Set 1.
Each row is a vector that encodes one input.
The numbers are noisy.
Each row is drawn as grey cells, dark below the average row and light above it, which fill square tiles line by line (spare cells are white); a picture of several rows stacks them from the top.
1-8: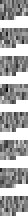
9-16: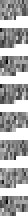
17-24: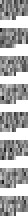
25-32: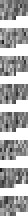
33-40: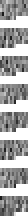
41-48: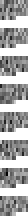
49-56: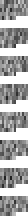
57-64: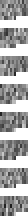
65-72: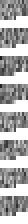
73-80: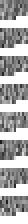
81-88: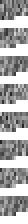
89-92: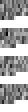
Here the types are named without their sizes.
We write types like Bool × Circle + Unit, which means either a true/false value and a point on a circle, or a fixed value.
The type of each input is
Circle.
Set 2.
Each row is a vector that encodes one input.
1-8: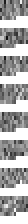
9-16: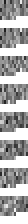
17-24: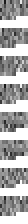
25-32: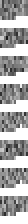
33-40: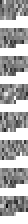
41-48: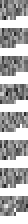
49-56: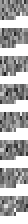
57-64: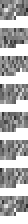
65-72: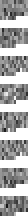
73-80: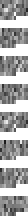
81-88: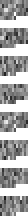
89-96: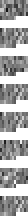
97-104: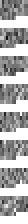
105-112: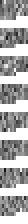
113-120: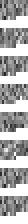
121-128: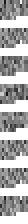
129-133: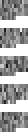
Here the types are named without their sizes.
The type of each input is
Label.
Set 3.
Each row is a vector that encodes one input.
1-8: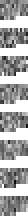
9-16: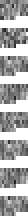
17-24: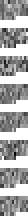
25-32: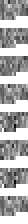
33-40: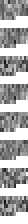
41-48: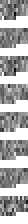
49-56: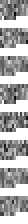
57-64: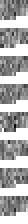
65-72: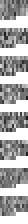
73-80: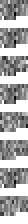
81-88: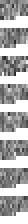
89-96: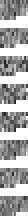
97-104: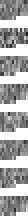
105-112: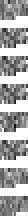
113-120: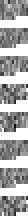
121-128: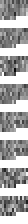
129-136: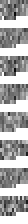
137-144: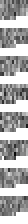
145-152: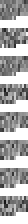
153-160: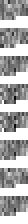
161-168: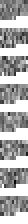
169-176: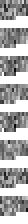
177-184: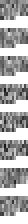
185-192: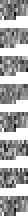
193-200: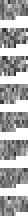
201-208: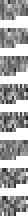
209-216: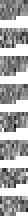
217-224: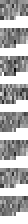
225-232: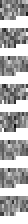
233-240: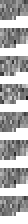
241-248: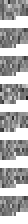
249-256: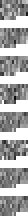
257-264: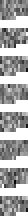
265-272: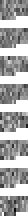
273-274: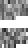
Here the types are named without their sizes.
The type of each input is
Line.
